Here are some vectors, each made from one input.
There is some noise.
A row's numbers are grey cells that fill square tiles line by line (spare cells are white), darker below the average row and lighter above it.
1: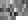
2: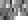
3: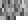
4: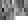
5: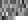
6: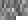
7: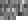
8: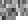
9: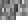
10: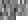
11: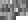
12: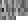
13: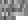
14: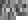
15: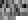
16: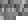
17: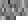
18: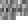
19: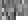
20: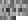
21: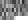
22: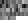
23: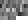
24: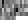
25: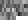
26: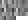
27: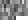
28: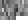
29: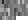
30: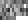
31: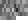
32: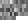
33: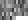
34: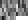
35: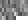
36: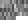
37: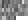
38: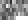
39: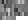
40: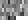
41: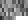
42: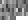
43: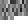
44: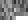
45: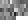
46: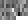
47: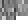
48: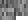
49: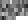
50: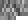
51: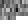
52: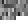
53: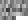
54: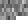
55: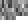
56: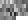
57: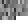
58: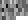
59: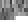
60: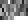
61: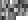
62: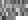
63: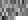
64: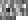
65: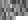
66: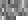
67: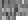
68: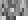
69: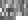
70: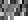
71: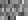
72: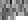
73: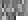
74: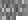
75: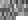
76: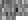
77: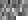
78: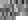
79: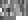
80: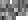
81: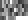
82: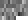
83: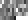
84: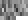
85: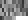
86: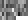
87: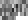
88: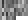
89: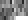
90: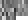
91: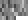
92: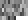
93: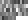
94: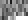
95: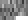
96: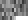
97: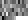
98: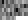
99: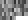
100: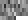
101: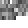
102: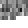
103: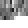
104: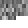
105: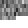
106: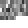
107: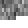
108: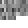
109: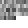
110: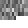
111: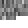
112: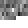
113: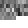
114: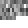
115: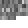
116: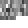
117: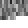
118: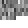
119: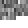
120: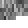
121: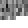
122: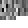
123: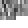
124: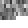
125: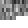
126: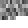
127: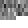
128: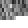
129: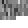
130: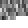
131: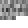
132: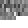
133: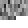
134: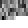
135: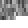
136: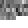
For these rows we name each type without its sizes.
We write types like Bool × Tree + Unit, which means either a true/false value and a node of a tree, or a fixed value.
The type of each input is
Bool × (Tree + Unit) + Circle.
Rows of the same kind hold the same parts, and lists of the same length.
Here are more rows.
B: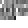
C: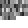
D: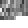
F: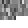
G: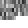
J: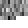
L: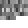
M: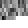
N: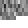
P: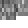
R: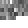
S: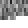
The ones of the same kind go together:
B, D, G, M, R, S
C, J, L, P
F, N

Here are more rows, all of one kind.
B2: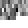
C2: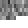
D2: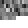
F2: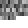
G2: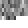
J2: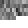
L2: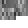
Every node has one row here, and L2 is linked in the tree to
F2.
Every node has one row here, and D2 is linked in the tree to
B2.
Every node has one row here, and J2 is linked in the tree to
B2, F2 and G2.
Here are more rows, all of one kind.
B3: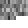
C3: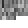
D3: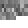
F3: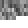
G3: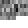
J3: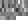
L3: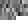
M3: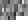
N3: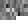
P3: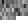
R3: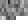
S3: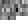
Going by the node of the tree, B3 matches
C3, D3, P3 and S3.
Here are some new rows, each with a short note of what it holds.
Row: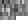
a true/false value
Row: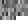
a true/false value
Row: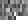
a true/false value
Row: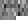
a true/false value
